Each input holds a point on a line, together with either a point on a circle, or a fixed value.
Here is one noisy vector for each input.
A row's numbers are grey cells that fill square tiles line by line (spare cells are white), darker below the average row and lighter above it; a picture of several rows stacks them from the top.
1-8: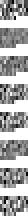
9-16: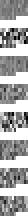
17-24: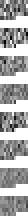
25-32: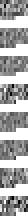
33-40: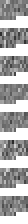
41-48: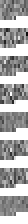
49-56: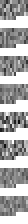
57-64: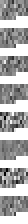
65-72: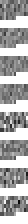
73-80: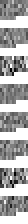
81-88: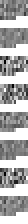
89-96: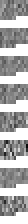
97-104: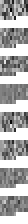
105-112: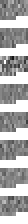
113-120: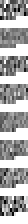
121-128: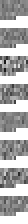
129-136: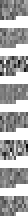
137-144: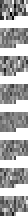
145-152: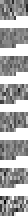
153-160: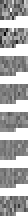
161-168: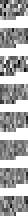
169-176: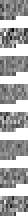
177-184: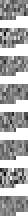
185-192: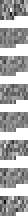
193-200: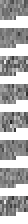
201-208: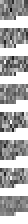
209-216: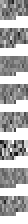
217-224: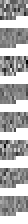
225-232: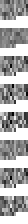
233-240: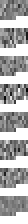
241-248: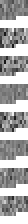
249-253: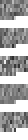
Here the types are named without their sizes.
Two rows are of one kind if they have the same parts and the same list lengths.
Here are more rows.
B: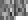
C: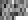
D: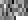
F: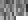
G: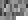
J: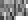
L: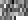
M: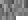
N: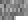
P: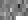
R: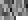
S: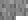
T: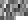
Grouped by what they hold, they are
B, C, G, M, R
D, F, J, L, N, P, S, T

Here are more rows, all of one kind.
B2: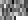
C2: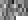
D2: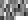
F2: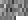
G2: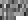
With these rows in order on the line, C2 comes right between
D2 and G2.
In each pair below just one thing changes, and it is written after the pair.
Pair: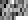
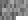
the place on the circle
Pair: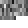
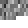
the place on the line
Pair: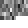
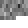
the place on the circle
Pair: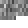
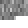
the place on the line
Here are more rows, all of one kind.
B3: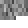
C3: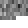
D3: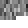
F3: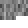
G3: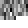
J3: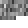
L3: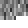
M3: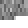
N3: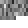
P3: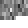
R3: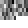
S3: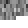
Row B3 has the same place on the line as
D3, F3 and N3.
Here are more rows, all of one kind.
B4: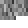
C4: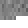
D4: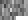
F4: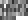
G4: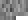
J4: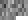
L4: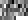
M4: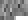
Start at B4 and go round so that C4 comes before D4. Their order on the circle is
B4, C4, J4, F4, G4, L4, M4, D4.
